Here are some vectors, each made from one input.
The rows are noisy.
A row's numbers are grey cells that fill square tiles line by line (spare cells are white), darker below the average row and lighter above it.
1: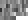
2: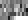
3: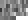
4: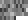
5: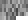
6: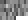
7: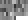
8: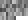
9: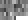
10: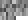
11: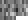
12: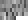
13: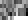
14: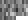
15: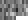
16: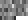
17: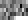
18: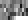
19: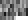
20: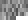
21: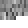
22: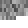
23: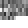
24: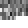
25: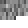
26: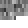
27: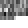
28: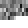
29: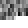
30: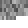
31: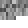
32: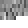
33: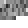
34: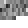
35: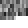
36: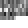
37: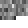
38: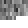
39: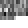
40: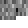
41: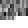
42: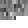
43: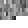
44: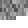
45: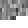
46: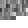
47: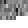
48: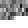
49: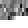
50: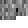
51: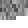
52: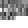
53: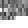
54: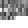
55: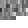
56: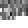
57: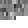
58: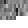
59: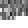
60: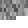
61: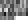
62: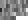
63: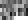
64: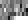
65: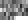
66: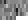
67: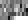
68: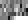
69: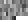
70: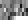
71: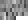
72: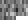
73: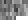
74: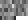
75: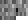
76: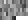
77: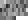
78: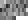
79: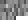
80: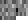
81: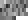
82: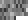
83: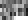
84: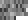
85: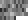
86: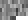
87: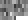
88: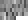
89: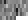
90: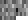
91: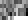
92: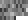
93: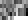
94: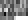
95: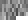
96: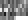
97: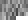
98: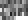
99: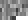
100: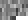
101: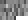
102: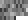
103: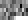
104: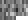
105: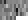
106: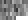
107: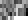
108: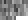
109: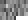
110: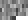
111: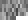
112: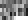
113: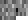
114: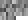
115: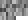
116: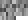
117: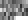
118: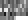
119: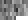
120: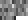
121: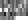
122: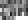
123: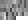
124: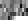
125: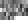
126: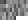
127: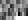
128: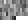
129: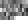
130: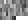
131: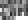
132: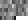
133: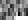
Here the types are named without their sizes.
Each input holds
either a node of a tree, or four true/false values.
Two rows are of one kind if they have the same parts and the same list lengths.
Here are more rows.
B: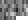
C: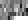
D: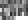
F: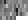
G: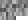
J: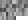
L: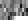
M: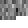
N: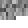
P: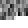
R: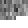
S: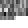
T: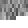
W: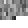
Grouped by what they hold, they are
B, F, G, J, M, N, R, T, W
C, D, L, P, S

